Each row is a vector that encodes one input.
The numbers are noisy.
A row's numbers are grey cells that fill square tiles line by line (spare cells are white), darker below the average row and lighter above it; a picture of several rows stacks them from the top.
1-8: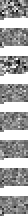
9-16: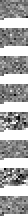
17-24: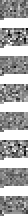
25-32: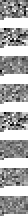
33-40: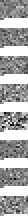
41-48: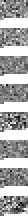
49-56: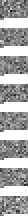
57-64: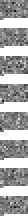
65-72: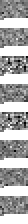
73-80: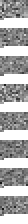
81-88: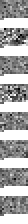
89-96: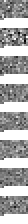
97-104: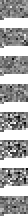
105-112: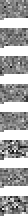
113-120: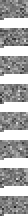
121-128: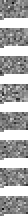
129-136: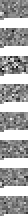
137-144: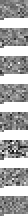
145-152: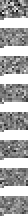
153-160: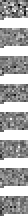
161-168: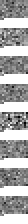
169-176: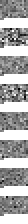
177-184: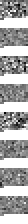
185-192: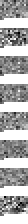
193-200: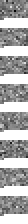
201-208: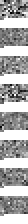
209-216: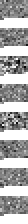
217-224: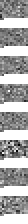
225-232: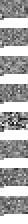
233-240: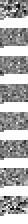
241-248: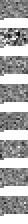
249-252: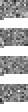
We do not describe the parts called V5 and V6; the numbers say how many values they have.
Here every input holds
either a point on a 7-point line, a point on a 9-point line, four true/false values and a value of V6, or a point on an 8-point line, or a value of V5.
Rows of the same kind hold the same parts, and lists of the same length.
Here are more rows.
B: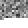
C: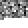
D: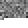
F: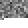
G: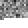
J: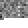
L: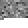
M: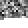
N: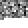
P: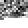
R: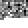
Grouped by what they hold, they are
B, G
C, M, N, P, R
D, F, J, L

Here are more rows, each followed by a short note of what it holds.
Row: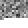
a value of V5
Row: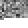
a value of V5
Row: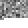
a value of V5
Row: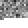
a value of V5
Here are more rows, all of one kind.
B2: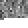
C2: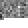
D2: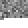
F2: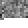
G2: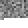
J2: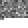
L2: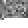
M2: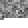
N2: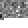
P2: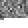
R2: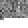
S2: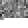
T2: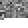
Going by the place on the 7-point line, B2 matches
G2, P2 and R2.
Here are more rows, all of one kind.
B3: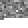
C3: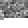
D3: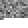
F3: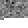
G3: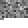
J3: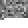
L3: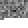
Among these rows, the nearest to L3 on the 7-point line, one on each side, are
F3 and G3.
